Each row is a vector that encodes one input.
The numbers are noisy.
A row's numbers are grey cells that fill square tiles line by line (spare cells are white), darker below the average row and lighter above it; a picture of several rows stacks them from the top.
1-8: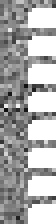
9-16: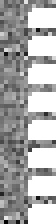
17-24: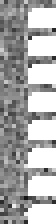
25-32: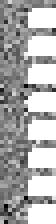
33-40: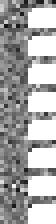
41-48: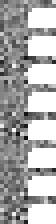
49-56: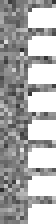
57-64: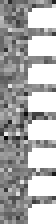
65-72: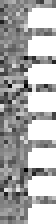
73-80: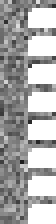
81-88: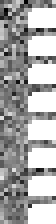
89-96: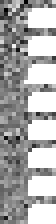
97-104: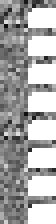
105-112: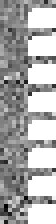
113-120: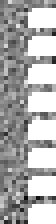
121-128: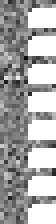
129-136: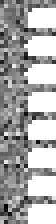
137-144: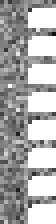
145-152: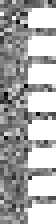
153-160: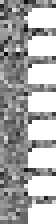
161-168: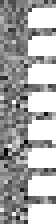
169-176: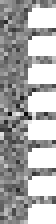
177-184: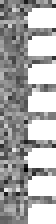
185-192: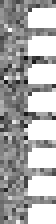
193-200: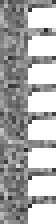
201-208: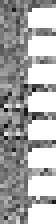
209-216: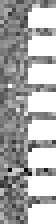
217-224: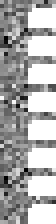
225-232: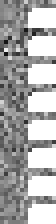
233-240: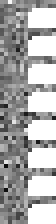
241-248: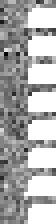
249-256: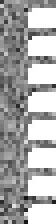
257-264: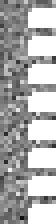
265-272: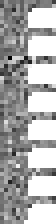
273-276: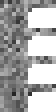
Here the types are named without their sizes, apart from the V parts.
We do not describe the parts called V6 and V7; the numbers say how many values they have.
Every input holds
either a label, a node of a tree and a true/false value, or two values of V6, or a value of V7.
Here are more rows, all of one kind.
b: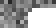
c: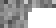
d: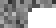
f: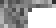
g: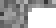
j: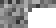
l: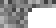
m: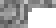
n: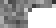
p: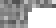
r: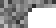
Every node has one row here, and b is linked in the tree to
d and g.
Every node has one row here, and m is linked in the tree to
d, l, p and r.
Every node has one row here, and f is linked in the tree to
n.
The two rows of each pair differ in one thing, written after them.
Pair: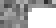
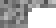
the node of the tree
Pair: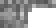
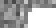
the label
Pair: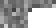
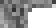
the node of the tree
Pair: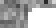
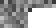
the true/false value
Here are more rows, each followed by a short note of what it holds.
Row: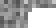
a label, a node of a tree and a true/false value
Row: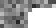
a label, a node of a tree and a true/false value
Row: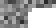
two values of V6
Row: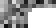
a value of V7
